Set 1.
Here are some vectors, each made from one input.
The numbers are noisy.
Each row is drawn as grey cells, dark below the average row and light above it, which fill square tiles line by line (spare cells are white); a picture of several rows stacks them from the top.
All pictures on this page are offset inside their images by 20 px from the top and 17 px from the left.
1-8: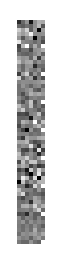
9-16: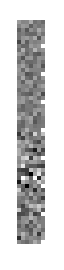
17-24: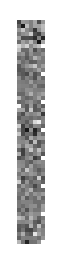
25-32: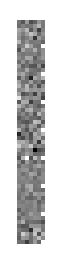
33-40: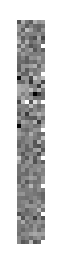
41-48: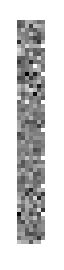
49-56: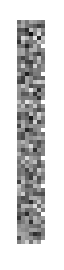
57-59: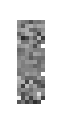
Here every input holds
either a fixed value, or a point on a 4-point line and a point on a 5-point line, or three true/false values.
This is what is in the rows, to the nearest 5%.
About 15% of them hold a fixed value. About 35% of them hold a point on a 4-point line and a point on a 5-point line. The rest hold three true/false values.
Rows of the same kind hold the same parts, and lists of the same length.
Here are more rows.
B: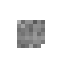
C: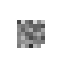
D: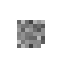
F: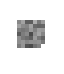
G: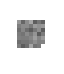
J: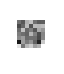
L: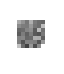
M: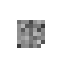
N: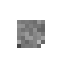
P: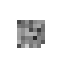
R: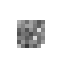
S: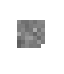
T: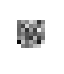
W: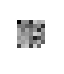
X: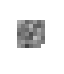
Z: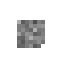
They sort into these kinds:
B, G, J, M, N, P, W
C, D, F, L, R, T, X
S, Z

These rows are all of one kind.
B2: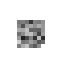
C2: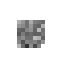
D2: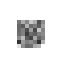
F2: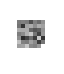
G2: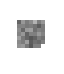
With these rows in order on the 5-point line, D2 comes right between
C2 and F2.
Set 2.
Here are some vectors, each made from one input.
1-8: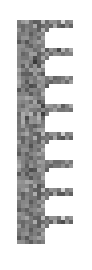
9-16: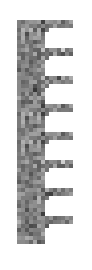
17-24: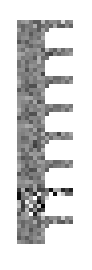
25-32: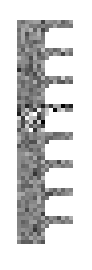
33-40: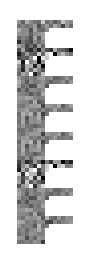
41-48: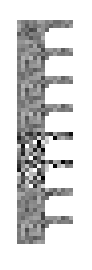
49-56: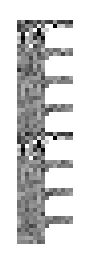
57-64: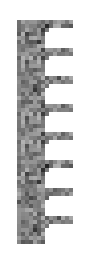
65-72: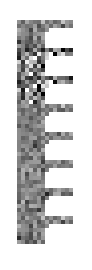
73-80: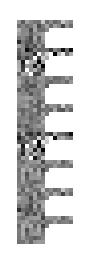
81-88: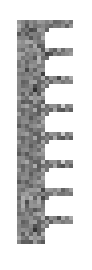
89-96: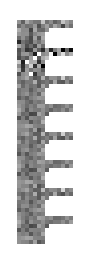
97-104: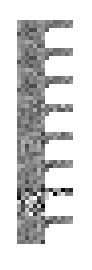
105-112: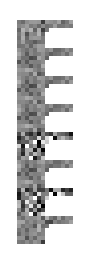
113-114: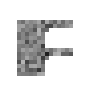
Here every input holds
a point on a 7-point line and a true/false value.
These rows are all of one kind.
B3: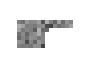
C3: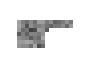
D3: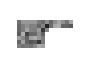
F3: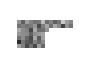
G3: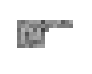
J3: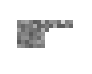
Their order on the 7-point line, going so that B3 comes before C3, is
D3, G3, B3, C3, J3, F3.
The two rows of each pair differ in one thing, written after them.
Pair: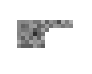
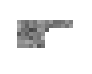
the place on the 7-point line
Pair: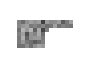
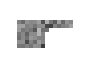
the place on the 7-point line
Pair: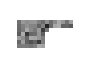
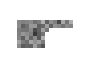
the place on the 7-point line
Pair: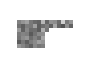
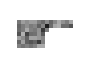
the place on the 7-point line
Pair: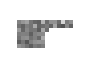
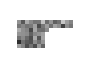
the place on the 7-point line
